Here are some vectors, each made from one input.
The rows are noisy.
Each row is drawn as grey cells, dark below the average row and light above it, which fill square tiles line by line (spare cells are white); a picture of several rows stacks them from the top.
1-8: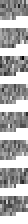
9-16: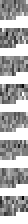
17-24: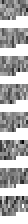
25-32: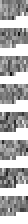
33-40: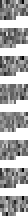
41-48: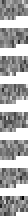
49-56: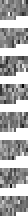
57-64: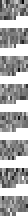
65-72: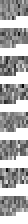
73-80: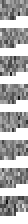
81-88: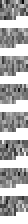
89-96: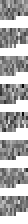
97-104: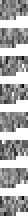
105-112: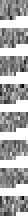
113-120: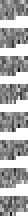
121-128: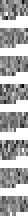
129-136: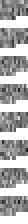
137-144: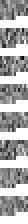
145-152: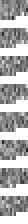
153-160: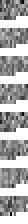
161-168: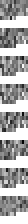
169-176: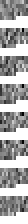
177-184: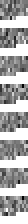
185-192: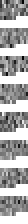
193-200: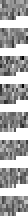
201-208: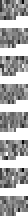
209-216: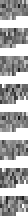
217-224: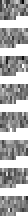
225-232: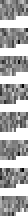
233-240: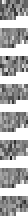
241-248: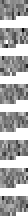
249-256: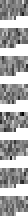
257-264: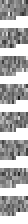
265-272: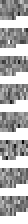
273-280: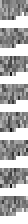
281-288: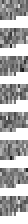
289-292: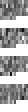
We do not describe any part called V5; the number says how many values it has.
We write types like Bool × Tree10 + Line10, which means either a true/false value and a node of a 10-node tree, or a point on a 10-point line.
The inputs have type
Bool × Bool × Bool × Bool + Label10 × V5 + Line7 + Tree10.
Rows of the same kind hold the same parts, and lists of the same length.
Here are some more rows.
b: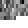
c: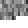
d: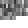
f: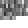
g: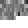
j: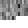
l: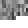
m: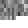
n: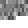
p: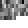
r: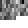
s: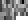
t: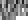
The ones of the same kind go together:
b, p, r, s
c, g, l, m, n
d, f, j
t

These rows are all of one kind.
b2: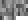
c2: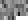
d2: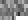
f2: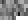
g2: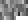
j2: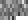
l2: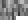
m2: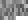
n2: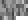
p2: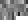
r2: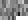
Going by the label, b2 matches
m2 and n2.
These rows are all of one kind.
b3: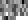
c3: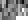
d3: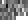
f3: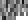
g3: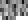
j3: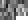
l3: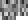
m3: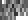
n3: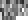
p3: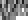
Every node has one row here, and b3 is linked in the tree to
g3.
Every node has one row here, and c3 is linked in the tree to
j3, n3 and p3.
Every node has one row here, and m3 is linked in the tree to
d3.
